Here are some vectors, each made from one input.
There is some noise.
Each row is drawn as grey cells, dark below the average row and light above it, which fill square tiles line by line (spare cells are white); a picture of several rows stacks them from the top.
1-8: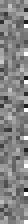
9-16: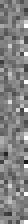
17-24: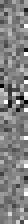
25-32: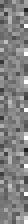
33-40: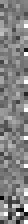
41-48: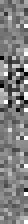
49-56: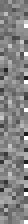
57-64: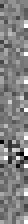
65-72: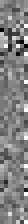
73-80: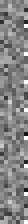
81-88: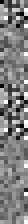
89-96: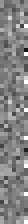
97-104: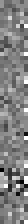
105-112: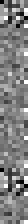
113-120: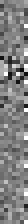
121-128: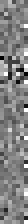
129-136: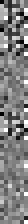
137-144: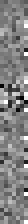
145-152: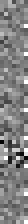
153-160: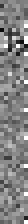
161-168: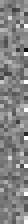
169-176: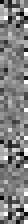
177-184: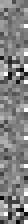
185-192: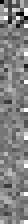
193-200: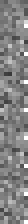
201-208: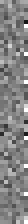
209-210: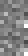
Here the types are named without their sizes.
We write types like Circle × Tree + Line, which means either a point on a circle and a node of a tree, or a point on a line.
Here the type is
Bool × Bool × Bool × Bool × Bool + Line × Line × Line × Line.
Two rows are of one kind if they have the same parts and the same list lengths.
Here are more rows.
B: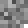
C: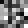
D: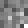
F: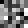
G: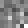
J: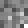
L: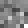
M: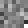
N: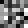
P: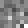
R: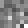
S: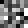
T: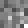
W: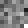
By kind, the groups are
B, D, G, J, L, M, P, R, T, W
C, F, N, S

